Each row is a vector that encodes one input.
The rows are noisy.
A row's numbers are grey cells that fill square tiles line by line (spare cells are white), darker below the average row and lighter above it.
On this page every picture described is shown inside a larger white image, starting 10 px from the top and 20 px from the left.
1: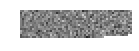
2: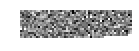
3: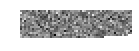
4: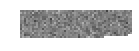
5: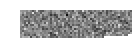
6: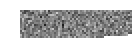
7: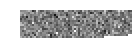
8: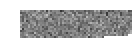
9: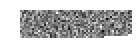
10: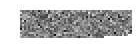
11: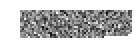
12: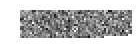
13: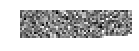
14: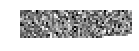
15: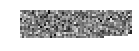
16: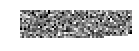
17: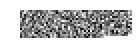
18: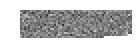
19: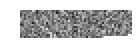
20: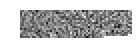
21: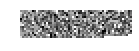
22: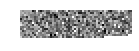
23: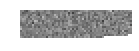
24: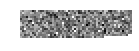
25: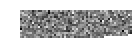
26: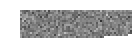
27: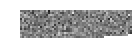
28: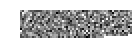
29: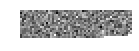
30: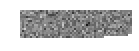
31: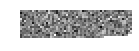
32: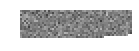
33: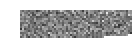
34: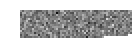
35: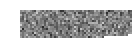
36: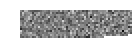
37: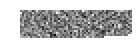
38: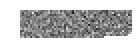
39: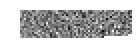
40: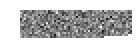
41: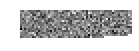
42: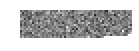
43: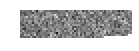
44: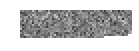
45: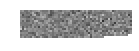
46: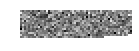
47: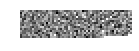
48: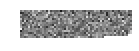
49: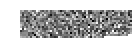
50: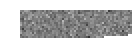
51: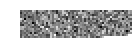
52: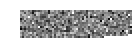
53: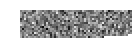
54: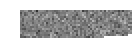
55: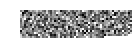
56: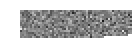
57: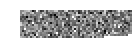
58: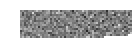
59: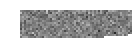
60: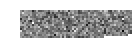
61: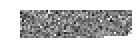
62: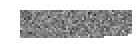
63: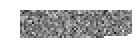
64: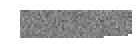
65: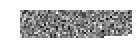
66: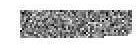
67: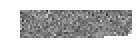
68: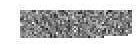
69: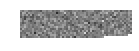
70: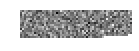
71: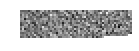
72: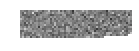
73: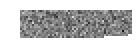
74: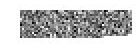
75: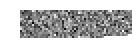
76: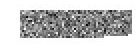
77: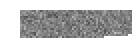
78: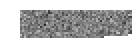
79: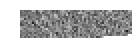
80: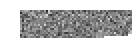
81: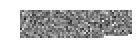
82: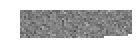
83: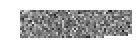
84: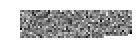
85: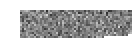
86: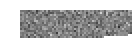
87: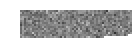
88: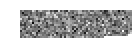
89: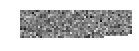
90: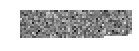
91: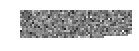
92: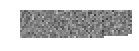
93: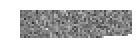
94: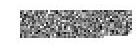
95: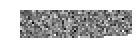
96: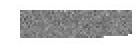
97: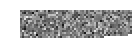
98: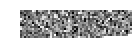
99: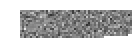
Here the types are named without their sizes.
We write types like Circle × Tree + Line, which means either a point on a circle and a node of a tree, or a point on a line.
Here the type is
List(Line) × (Tree + Unit).
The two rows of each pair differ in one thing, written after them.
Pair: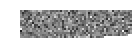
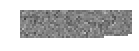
the place on the line in item 1 of the list
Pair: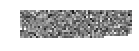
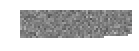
the place on the line in item 1 of the list
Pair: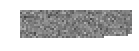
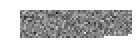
the place on the line in item 1 of the list
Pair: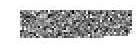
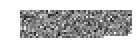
the place on the line in item 2 of the list
